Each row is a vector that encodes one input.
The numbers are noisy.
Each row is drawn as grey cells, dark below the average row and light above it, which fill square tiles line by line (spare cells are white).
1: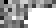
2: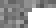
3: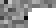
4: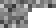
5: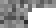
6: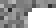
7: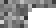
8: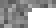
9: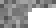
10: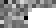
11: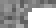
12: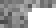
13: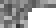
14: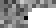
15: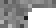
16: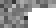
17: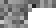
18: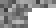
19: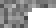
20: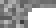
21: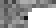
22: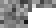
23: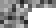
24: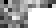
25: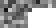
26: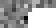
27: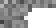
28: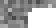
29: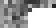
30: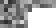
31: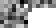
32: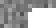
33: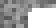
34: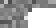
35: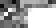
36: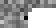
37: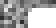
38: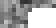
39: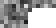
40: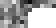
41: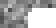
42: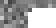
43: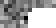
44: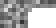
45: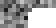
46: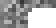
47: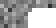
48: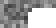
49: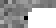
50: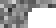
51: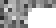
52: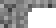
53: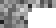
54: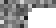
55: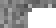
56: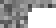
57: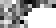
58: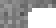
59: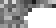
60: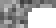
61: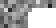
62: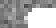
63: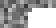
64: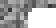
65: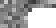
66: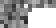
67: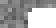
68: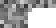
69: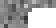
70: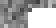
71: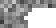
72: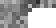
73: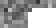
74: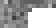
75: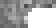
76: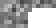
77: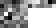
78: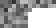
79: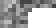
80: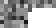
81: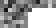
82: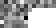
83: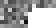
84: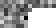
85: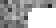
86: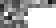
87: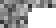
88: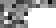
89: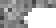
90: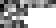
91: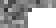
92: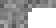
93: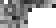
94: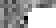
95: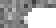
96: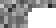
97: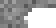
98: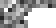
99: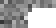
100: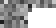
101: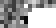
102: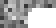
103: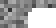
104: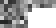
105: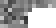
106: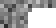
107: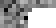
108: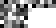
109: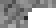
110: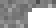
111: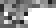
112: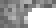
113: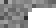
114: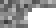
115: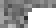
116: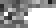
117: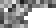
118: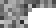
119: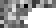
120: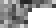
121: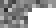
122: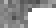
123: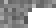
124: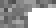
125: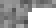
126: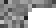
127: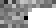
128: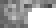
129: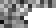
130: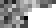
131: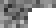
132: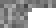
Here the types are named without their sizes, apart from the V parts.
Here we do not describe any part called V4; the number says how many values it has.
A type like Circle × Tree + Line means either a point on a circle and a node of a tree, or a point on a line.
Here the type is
List(Bool × V4).
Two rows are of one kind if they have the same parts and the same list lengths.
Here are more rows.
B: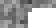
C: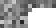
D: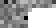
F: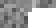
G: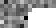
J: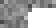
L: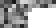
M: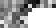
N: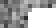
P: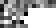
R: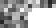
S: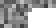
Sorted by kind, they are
B, C, D, F, G, L, M, S
J, N, R
P

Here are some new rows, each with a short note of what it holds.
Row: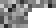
a list of one item
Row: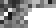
the empty list
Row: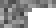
a list of two items
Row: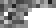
the empty list
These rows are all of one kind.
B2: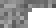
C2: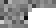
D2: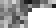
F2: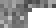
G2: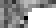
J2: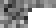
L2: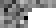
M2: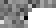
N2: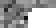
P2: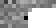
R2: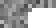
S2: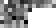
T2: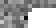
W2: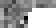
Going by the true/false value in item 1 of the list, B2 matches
D2, F2, R2 and S2.
